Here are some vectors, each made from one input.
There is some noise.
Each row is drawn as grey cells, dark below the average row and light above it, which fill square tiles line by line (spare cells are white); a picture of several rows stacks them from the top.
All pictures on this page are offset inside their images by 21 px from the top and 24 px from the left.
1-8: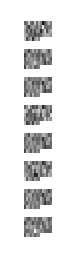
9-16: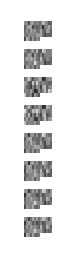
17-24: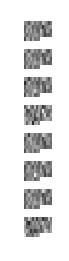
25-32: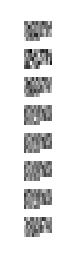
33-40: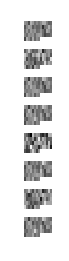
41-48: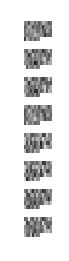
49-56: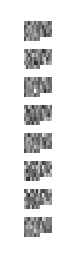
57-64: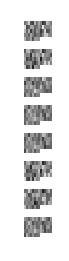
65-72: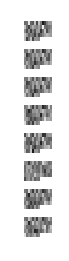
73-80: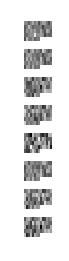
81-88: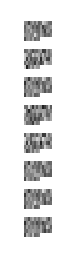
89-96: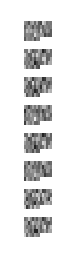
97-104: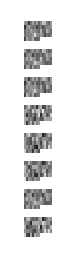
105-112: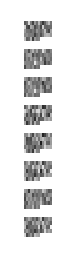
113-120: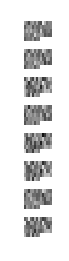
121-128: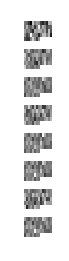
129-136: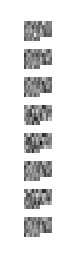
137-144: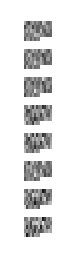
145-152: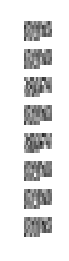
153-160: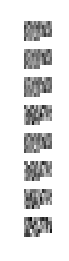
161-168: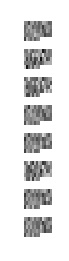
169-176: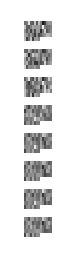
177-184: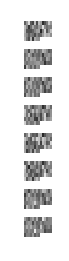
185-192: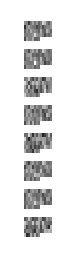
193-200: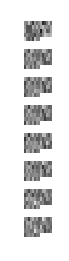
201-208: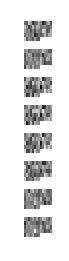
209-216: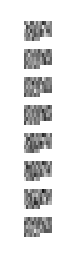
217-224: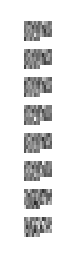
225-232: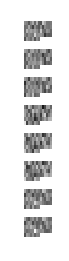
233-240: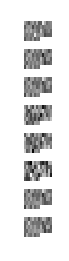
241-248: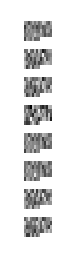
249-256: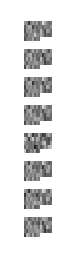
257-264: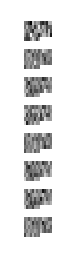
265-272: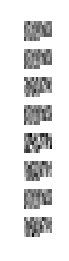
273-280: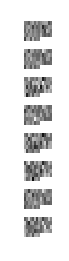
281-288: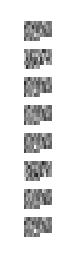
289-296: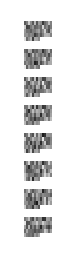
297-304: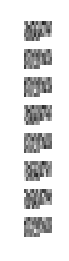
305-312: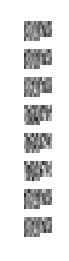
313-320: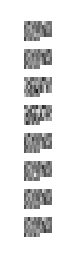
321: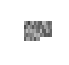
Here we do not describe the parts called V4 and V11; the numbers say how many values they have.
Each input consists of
either a fixed value, or a point on each of two 5-point lines, a node of a 9-node tree and a value of V4, or a point on an 8-point line, a point on a 9-point line and a value of V11.
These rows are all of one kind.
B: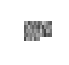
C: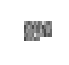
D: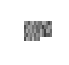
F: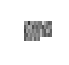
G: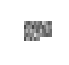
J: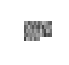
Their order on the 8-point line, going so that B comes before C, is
F, B, D, C, J, G.
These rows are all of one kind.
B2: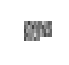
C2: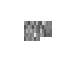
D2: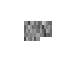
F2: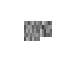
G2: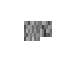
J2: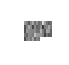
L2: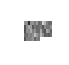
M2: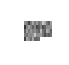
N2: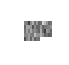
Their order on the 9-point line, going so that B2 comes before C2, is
D2, B2, C2, L2, N2, M2, F2, J2, G2.
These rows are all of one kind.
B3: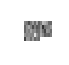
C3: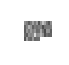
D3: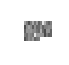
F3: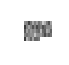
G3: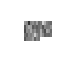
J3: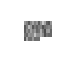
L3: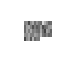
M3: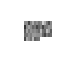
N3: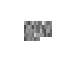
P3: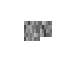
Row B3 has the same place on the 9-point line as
G3 and P3.
